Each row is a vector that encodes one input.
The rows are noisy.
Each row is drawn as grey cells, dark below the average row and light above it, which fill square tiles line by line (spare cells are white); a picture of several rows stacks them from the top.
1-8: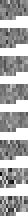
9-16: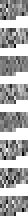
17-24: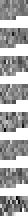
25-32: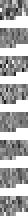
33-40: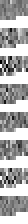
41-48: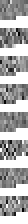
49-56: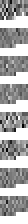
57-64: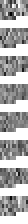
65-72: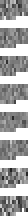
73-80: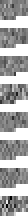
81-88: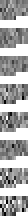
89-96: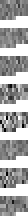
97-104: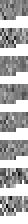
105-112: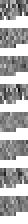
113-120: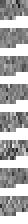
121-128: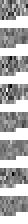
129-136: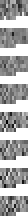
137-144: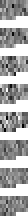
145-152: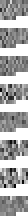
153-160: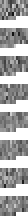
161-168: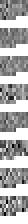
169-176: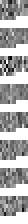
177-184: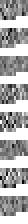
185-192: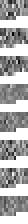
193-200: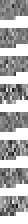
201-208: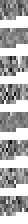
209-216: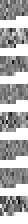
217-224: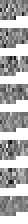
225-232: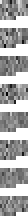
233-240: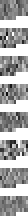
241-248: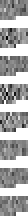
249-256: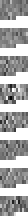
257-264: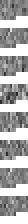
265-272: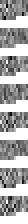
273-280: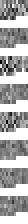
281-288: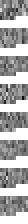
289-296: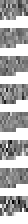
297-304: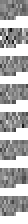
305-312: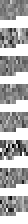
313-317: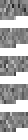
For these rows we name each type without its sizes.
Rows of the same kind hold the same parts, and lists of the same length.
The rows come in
4 kinds.
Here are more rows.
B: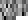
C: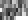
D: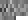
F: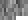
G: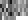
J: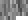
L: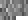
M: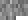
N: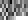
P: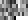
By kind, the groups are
B, D, F, J, L, M
C
G, P
N

